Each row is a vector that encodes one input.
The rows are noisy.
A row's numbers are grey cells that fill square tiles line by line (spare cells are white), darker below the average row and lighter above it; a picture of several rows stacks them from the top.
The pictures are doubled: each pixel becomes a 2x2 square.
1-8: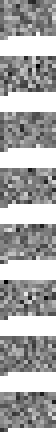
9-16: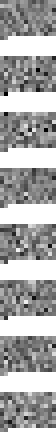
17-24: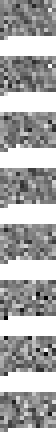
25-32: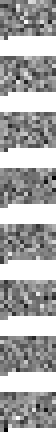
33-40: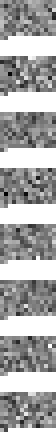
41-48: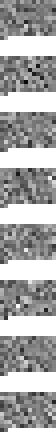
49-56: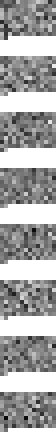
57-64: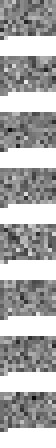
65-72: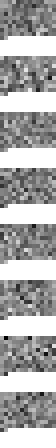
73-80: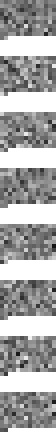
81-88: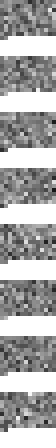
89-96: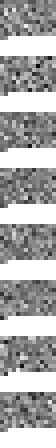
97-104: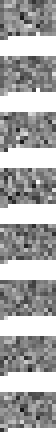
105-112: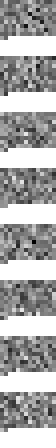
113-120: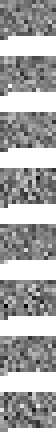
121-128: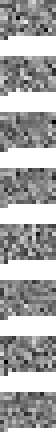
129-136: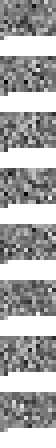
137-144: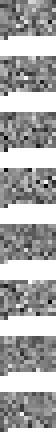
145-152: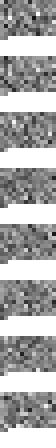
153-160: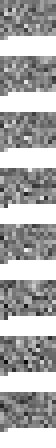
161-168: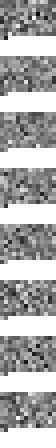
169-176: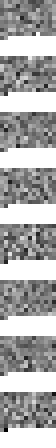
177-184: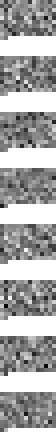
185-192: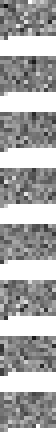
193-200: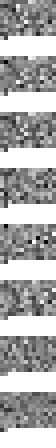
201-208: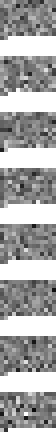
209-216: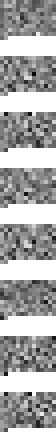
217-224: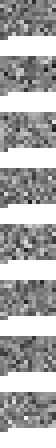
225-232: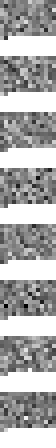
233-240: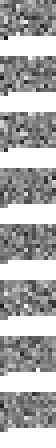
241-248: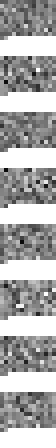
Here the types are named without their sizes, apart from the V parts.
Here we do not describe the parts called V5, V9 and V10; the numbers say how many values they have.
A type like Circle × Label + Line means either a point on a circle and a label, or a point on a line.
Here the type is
(Bool × Bool × Bool + Unit) × V5 + Line × (Line + V9 × V10).
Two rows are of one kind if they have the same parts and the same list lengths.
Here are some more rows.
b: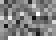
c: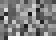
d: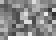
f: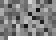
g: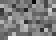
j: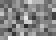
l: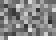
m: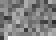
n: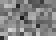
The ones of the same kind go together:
b, d, j
c, f, l
g
m, n

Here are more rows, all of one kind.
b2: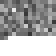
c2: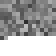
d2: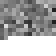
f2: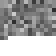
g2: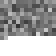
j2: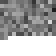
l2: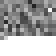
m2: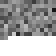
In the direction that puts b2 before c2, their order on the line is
d2, b2, j2, m2, c2, f2, g2, l2.
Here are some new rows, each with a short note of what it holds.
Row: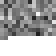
three true/false values and a value of V5
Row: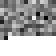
three true/false values and a value of V5
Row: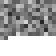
a value of V5
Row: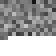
a point on a line, a value of V9 and a value of V10
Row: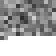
a point on each of two lines
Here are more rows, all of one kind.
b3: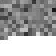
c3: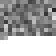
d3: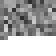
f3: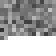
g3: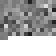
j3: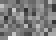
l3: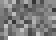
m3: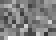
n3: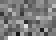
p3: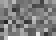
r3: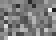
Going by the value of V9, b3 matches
f3, l3 and p3.
